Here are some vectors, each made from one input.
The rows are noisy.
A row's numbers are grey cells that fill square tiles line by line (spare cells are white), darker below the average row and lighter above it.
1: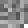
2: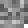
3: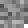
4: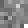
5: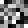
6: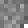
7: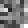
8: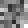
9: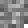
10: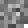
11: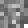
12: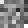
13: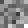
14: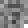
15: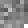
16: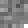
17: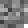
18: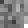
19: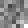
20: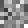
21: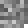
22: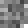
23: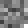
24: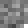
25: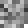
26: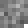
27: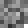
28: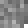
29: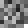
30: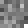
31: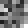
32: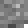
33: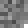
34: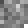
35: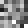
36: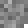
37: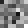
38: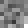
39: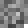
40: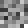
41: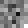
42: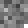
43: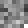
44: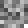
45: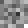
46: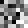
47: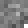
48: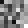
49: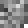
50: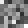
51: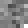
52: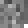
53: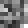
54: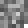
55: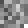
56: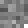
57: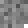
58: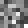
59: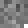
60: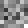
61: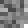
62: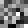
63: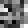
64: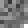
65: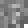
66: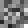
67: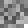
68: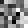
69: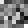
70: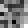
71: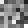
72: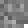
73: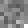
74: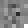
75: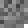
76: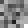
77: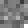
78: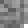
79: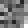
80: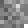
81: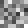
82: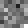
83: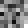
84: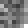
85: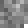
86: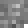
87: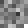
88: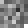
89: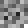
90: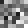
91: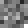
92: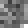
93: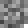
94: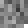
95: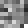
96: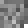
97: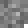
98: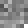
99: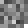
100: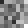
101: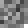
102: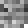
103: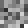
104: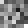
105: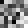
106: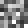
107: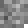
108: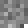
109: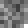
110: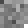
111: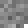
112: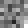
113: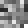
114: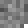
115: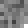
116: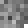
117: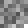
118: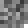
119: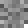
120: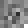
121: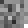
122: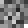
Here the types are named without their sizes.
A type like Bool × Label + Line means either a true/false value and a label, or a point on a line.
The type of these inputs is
(Bool × Bool × Bool × Bool + Unit) × Label.
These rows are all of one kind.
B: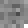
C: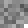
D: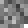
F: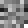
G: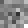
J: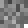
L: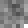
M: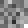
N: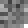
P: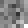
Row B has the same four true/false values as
D, L and P.
